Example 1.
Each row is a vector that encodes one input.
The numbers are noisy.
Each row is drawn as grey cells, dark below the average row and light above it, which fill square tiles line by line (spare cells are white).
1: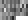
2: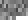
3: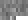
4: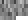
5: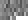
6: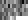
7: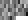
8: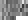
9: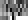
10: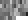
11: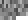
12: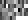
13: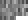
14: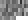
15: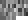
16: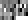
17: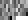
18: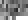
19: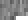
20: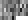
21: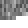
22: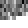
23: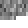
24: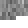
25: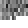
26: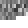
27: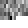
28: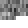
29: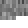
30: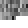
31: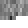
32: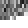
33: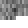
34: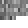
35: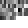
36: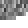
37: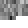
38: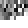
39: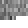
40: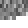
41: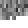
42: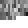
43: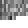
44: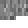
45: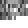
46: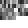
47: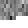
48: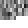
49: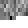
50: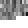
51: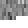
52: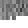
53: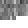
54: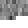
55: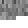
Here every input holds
a point on a 6-point circle and a node of an 8-node tree.
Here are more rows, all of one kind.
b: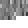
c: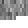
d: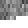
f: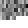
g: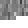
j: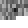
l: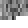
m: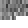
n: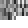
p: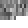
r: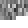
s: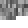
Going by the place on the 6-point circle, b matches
g, m and n.
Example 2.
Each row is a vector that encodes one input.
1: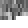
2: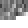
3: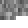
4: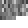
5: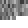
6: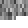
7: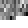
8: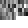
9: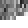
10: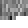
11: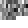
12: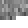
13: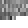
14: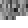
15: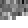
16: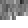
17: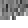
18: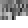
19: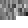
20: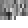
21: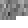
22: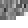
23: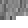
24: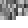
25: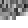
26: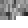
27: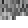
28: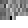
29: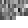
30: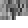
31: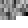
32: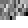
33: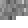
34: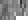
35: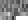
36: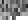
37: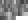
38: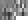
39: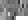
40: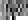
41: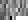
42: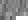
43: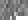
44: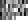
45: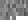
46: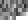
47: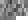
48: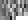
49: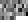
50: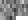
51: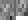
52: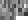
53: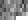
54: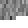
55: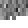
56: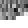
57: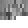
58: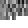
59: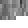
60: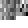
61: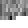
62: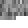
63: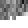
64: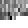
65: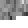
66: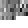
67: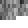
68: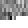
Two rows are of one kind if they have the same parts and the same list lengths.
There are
2 kinds of row.
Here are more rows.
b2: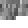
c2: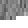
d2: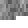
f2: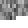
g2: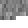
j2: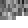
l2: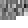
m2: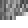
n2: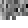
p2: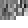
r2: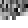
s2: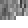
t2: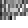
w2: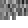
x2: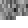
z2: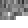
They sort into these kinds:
b2, d2, f2, n2, t2, w2, x2
c2, g2, j2, l2, m2, p2, r2, s2, z2

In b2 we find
a point on a 6-point circle and a node of an 8-node tree.
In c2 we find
a point on a 6-point circle.
